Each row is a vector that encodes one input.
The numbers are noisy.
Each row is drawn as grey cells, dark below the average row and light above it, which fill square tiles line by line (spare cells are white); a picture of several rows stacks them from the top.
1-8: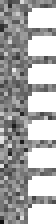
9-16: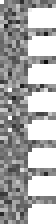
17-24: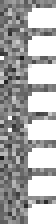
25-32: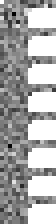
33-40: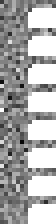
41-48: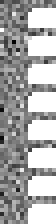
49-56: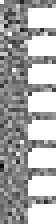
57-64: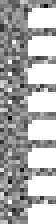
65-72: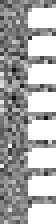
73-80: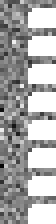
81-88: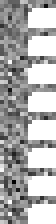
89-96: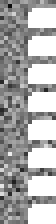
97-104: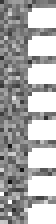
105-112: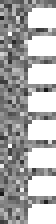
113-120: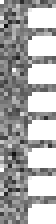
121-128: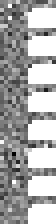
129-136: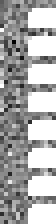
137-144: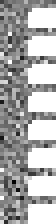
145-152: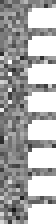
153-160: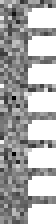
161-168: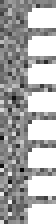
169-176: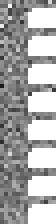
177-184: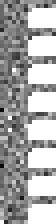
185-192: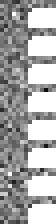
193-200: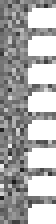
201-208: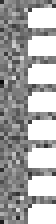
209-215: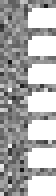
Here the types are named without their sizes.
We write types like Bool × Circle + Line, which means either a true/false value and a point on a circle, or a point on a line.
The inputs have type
Bool × (Line + Tree).
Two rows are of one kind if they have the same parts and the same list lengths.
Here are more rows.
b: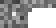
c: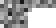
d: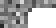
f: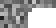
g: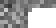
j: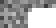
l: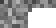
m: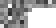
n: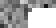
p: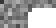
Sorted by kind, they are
b, d, f, g, j, l, n, p
c, m

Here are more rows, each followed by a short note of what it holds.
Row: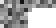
a point on a line and a true/false value
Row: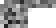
a point on a line and a true/false value
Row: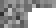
a node of a tree and a true/false value
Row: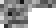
a point on a line and a true/false value
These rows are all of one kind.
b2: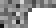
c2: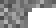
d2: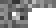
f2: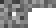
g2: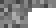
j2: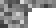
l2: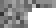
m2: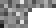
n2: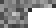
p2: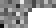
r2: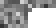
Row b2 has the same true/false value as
l2, m2, n2 and p2.
